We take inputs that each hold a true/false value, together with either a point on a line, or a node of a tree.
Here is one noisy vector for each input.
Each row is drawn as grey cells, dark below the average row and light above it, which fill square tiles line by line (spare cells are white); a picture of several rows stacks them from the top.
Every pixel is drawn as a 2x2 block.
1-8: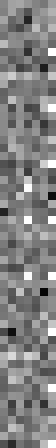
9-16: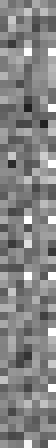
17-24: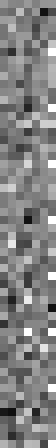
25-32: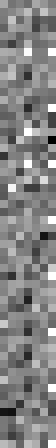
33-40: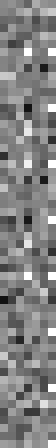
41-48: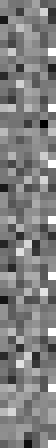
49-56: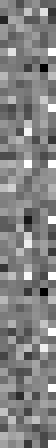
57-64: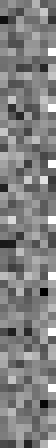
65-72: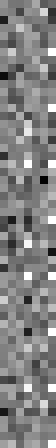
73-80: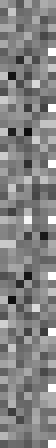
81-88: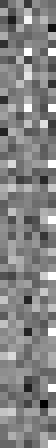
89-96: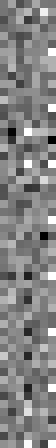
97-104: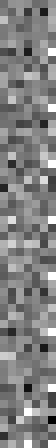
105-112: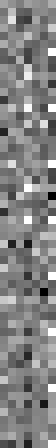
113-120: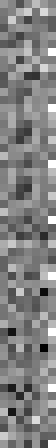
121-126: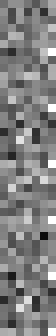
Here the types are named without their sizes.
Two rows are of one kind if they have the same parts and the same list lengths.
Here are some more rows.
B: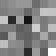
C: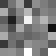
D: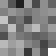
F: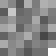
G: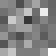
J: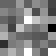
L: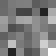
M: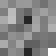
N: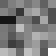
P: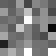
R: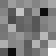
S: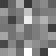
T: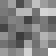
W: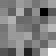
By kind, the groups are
B, D, F, L, M, R, W
C, G, J, N, P, S, T

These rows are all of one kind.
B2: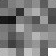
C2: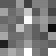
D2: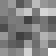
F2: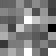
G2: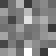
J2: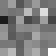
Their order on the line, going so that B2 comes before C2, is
B2, J2, D2, G2, C2, F2.
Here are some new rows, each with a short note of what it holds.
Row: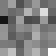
a point on a line and a true/false value
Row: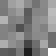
a node of a tree and a true/false value
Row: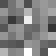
a point on a line and a true/false value
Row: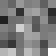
a point on a line and a true/false value
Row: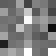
a point on a line and a true/false value
